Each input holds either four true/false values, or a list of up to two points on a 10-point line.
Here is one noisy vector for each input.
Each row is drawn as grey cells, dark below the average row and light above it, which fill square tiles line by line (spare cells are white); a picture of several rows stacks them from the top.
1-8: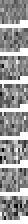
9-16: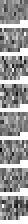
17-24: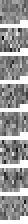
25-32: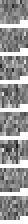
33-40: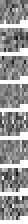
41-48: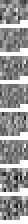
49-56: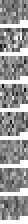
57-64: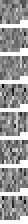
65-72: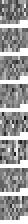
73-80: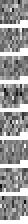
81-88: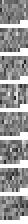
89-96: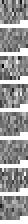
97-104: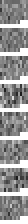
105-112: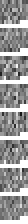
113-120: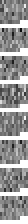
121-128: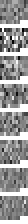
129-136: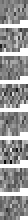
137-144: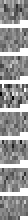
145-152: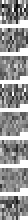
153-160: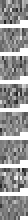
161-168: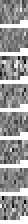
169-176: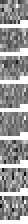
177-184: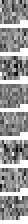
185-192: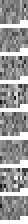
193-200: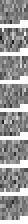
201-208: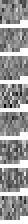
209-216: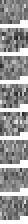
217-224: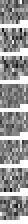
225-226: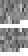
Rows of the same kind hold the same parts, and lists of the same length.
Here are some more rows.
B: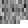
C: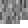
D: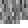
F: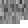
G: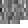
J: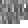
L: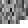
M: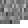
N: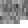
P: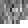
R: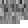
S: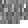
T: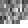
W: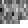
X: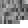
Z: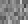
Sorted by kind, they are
B, C, D, F, N, P, R, T, Z
G, W
J, M, S
L, X

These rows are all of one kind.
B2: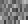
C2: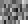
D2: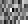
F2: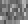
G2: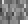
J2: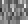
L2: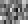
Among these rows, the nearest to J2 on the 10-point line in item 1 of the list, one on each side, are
C2 and G2.
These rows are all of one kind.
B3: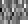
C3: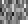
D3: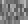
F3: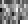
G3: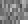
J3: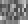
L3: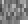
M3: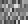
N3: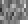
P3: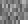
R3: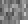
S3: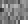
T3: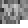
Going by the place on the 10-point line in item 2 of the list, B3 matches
L3 and S3.
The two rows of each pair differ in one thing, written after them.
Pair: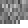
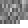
the place on the 10-point line in item 1 of the list
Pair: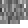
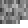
the place on the 10-point line in item 1 of the list
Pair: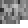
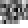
the place on the 10-point line in item 2 of the list
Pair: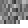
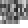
the place on the 10-point line in item 1 of the list
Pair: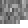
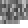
the place on the 10-point line in item 2 of the list
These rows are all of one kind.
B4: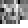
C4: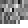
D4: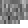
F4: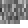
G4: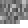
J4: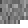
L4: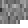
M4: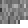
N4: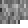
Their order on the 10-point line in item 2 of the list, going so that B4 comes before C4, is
G4, L4, F4, B4, M4, N4, D4, J4, C4.
